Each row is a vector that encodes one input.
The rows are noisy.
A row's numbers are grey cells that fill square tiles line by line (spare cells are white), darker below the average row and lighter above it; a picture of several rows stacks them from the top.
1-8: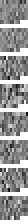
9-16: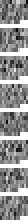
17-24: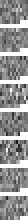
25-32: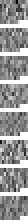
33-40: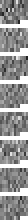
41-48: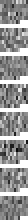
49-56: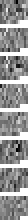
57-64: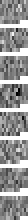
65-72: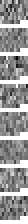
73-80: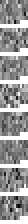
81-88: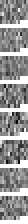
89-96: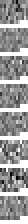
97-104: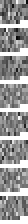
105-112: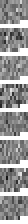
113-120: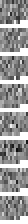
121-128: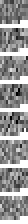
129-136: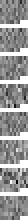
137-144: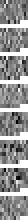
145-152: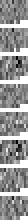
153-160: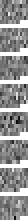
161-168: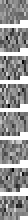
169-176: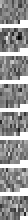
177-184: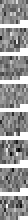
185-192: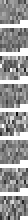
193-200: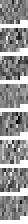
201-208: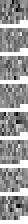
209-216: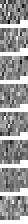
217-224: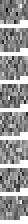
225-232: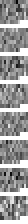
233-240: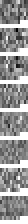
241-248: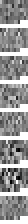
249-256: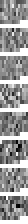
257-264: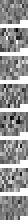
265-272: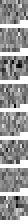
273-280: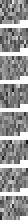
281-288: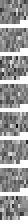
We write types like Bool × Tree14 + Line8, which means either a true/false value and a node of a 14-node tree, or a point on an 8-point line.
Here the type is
Line20 × List2(Circle6).
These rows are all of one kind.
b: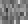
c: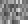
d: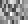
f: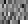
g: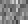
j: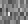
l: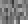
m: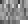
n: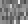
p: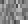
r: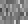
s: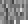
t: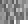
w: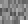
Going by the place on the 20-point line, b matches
n, s and t.
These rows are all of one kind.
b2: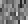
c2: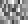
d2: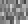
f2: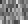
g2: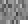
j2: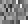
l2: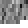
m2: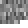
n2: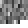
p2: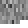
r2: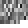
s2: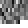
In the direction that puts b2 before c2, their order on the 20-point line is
r2, f2, d2, s2, n2, b2, m2, j2, p2, g2, c2, l2.
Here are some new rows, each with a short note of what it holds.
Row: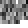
a point on a 20-point line, together with a list of one item
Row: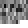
a point on a 20-point line, together with the empty list
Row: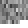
a point on a 20-point line, together with a list of two items
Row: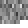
a point on a 20-point line, together with a list of one item
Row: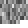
a point on a 20-point line, together with a list of one item
